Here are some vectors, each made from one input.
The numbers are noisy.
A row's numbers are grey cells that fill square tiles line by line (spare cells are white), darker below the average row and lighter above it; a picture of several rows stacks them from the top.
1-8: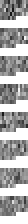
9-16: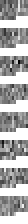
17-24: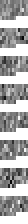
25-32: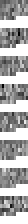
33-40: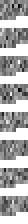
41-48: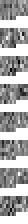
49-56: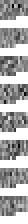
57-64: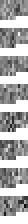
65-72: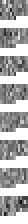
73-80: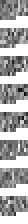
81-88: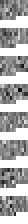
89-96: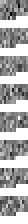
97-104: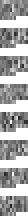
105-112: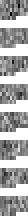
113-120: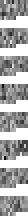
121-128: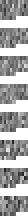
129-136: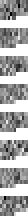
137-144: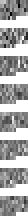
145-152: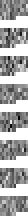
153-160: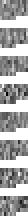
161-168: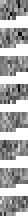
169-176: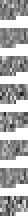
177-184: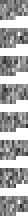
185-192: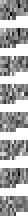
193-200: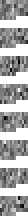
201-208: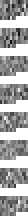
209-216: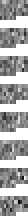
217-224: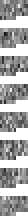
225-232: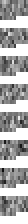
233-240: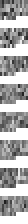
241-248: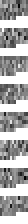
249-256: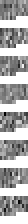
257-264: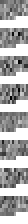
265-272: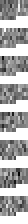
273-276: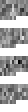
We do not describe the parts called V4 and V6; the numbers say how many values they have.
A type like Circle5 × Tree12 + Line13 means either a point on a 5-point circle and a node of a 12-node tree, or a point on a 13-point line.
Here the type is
Bool × (Tree10 + V6) × V4.
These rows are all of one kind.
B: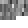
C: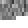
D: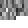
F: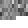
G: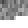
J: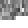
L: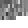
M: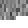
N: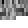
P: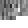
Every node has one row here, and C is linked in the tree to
B and J.
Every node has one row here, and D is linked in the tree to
L.
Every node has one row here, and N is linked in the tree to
M.
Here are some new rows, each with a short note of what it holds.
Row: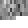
a node of a 10-node tree, a true/false value and a value of V4
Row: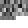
a true/false value, a value of V4 and a value of V6
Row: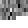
a true/false value, a value of V4 and a value of V6
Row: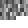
a node of a 10-node tree, a true/false value and a value of V4
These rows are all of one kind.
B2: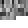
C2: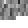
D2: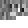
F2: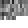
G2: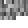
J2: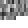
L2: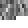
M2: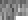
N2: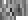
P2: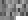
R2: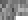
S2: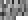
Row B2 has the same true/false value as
D2 and N2.
